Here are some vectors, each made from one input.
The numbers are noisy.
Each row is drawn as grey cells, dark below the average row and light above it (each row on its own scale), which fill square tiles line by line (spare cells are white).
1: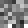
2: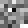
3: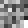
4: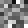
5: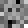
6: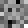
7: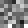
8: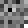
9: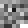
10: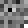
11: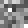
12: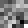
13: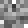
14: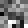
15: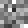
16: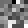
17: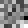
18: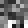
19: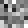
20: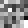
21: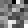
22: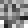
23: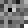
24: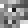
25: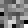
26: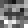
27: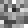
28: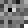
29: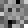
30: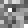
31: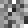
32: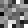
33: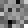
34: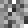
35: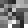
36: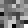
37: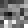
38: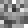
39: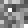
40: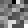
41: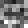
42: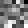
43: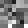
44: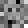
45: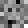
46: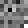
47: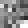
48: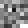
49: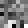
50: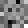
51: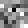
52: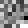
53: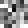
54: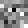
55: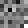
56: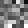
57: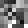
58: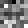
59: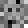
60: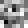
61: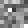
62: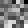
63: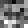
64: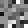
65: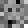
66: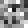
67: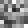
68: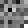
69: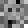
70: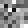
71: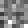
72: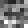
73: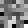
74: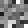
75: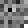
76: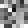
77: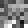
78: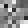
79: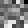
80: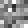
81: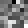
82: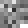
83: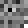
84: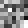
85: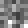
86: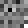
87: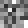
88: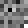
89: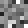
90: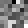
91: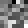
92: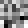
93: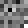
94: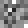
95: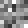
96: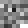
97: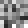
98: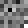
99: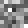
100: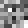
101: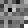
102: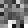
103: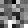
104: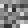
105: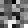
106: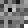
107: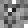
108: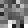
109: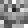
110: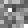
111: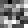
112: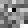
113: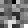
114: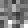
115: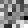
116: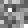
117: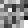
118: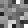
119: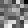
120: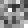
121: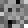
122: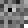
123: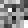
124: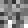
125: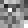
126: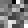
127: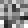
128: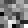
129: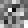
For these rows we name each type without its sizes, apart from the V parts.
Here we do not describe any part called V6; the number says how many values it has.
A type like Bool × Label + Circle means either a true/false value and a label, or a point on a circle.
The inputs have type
Bool × (Label × V6 + Unit).
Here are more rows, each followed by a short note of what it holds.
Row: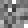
a label, a true/false value and a value of V6
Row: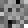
a true/false value
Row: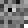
a true/false value
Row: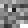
a label, a true/false value and a value of V6
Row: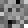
a true/false value
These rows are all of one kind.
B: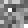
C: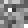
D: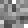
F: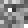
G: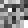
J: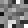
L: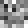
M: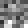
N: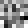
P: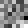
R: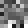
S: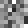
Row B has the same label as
C, F, J and S.
